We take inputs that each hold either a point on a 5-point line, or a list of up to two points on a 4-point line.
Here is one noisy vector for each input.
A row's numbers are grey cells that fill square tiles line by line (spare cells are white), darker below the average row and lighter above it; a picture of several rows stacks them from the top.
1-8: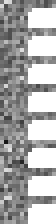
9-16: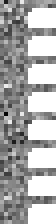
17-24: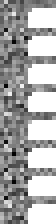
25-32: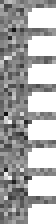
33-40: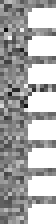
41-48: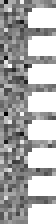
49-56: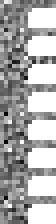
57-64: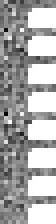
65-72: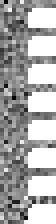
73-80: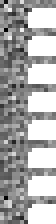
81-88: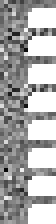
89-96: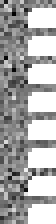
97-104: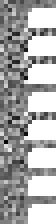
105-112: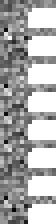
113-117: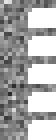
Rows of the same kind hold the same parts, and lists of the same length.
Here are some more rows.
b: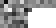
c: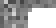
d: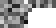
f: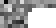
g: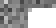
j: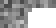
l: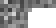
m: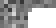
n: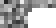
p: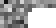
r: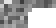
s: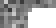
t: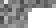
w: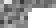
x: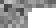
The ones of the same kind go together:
b, f, n, p
c, g, l, m, r, s, t, w
d
j, x

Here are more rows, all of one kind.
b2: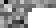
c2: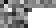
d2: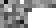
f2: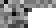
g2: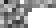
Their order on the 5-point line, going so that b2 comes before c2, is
g2, b2, d2, c2, f2.
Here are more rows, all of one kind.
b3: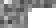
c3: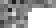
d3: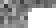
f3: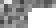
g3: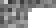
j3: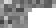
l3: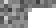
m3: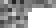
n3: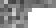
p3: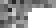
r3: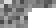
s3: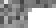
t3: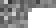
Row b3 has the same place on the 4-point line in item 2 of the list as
g3, j3, l3 and t3.
